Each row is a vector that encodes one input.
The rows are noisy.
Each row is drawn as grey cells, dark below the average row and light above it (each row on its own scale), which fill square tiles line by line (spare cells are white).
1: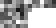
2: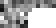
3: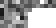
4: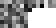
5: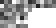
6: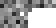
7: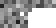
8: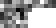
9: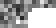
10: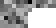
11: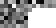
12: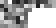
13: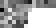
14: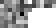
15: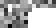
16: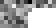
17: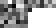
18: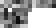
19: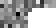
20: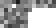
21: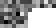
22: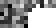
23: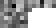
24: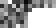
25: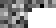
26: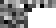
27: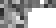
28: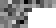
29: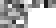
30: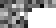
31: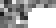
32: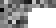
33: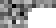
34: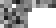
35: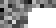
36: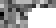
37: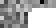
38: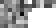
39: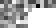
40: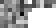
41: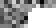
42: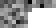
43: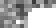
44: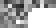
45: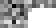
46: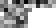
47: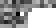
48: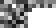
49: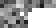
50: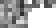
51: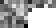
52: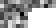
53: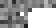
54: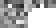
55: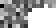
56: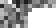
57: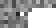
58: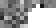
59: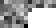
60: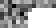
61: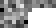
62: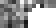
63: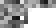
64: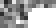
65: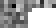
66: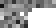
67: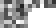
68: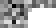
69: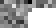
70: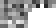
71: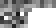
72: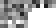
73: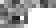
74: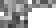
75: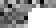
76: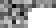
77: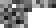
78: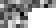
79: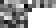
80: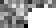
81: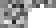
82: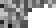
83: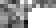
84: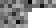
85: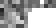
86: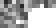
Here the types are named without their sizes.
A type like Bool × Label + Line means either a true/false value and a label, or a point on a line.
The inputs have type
(Bool × Bool × Bool + Unit) × Label.
